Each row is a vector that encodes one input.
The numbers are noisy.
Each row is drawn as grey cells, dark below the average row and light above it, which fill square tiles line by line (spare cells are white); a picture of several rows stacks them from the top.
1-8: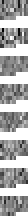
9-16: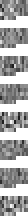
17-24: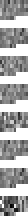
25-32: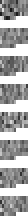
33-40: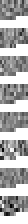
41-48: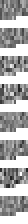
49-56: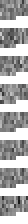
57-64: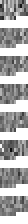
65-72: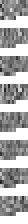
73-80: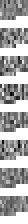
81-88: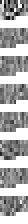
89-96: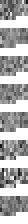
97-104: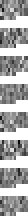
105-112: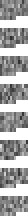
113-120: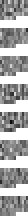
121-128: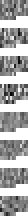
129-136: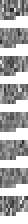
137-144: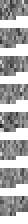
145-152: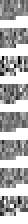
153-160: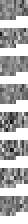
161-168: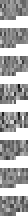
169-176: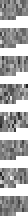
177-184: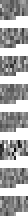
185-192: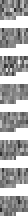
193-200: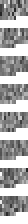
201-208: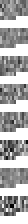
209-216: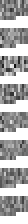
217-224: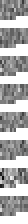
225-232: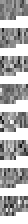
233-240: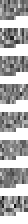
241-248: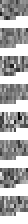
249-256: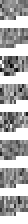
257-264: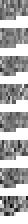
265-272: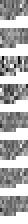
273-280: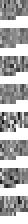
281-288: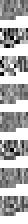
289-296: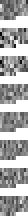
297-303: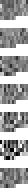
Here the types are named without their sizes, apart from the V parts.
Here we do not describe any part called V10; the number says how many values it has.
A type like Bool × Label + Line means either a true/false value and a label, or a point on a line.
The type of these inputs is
Bool × Line × List(V10).
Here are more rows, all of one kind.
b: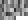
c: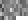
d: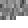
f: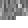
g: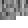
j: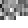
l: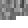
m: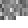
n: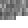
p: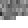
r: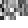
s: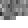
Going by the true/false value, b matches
g, n, p and s.
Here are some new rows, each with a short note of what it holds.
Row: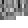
a point on a line and a true/false value, together with a list of two items
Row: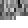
a point on a line and a true/false value, together with a list of two items
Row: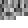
a point on a line and a true/false value, together with a list of two items
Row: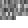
a point on a line and a true/false value, together with the empty list
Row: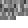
a point on a line and a true/false value, together with the empty list
